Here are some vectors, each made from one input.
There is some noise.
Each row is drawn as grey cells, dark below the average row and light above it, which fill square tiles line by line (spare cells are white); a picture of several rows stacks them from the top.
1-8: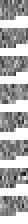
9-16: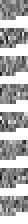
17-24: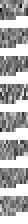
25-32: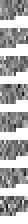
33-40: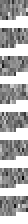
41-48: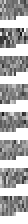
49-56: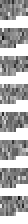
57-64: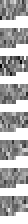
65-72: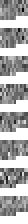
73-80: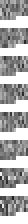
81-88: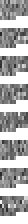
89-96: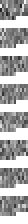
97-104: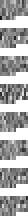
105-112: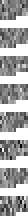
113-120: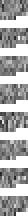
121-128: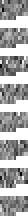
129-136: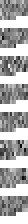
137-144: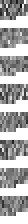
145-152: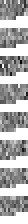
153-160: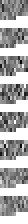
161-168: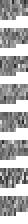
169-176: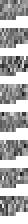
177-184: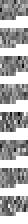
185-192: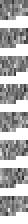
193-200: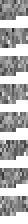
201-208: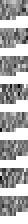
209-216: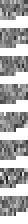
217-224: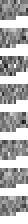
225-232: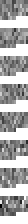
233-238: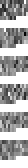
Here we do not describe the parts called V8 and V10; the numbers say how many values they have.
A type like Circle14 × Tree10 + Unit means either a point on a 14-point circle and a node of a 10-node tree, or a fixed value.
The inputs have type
(Bool × Bool × Bool × Bool × V10 + Label4) × V8.
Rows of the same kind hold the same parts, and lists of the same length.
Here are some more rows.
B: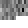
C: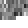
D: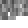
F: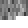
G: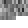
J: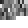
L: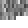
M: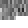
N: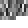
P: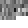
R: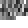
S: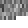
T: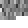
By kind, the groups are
B, C, D, F, G, L, M, P, S, T
J, N, R

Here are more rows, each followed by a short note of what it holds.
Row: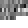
four true/false values, a value of V8 and a value of V10
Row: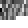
one of 4 labels and a value of V8
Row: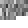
four true/false values, a value of V8 and a value of V10
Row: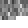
four true/false values, a value of V8 and a value of V10
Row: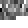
one of 4 labels and a value of V8
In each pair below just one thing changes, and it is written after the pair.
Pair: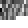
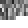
the label
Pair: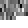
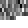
the label
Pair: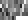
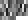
the value of V8
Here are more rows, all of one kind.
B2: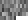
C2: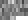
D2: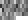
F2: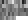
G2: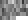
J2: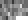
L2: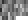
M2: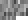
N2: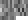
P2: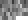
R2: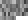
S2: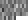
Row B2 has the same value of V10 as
F2, L2 and R2.
